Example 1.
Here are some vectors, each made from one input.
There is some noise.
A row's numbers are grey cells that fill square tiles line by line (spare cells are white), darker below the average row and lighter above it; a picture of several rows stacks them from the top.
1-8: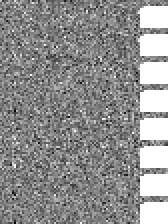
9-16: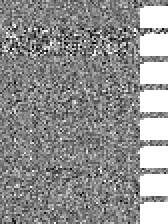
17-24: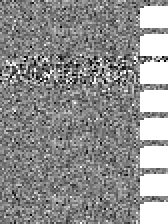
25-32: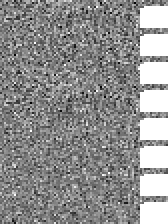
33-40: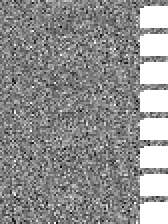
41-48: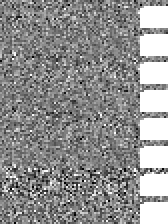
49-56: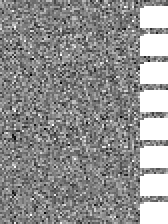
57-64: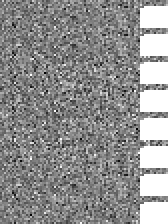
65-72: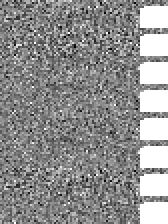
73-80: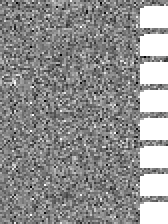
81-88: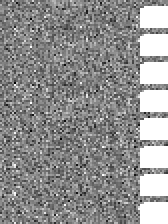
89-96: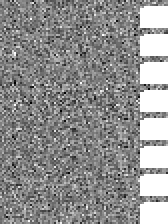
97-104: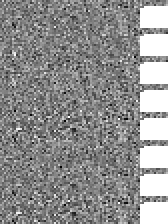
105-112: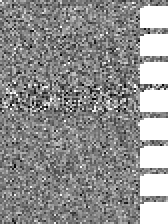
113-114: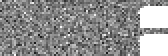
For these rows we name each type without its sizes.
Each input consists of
a list of points on a line.
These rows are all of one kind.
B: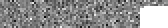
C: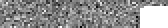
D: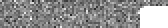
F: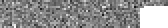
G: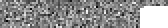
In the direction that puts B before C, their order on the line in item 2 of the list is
F, D, B, G, C.
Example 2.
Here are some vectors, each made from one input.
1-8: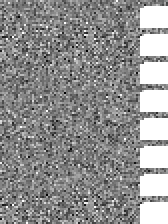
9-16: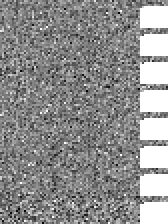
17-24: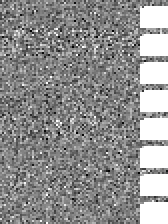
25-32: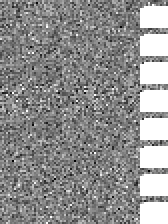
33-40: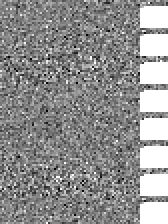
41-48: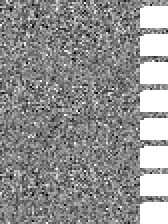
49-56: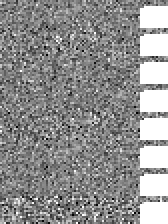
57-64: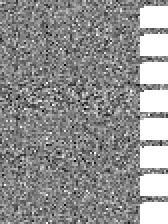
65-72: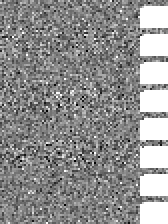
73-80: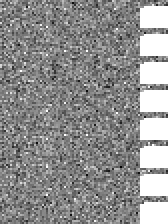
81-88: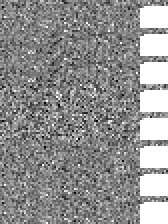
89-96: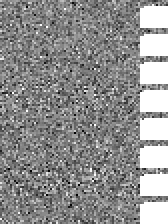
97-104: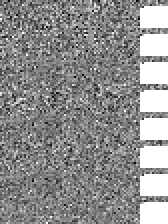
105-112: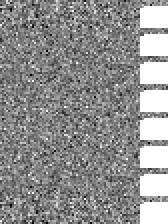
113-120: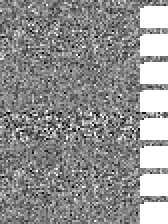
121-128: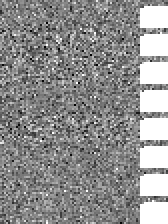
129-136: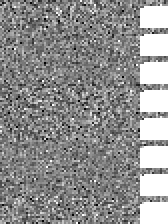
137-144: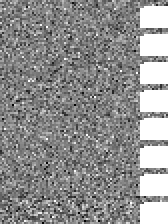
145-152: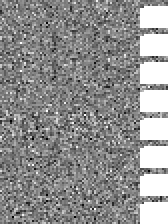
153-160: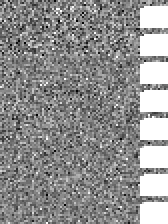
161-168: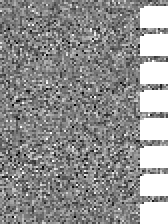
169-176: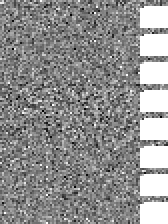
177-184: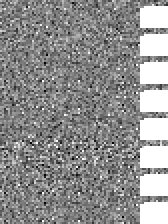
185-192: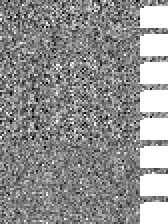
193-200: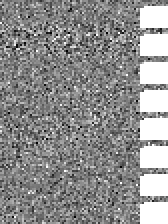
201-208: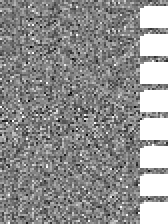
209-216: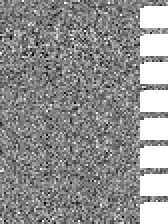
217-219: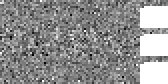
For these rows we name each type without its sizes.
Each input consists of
either a point on a circle, or a point on a line.
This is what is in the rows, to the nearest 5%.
About 75% of them hold a point on a circle. The rest hold a point on a line.
